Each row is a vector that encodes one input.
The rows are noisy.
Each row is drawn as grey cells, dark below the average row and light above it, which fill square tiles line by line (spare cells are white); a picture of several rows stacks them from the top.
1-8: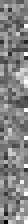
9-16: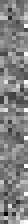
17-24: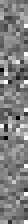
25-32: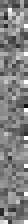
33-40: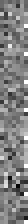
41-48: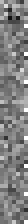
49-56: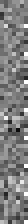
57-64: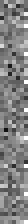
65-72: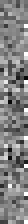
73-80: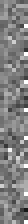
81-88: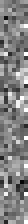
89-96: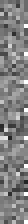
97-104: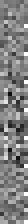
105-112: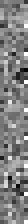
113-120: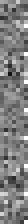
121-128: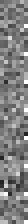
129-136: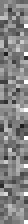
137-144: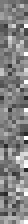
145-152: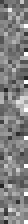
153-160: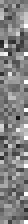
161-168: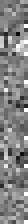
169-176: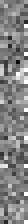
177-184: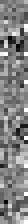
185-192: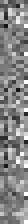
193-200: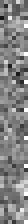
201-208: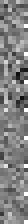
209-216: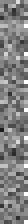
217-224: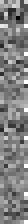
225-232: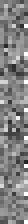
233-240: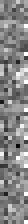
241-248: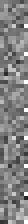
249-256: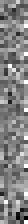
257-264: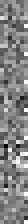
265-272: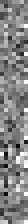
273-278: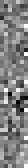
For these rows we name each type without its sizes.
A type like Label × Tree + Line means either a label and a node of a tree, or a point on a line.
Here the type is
Line × (Tree + Unit).
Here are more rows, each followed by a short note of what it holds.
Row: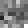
a point on a line
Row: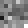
a point on a line
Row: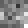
a point on a line and a node of a tree
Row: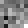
a point on a line and a node of a tree
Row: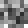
a point on a line and a node of a tree
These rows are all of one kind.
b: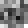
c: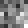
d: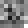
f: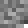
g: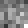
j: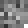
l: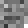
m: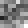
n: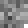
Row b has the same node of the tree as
l and m.
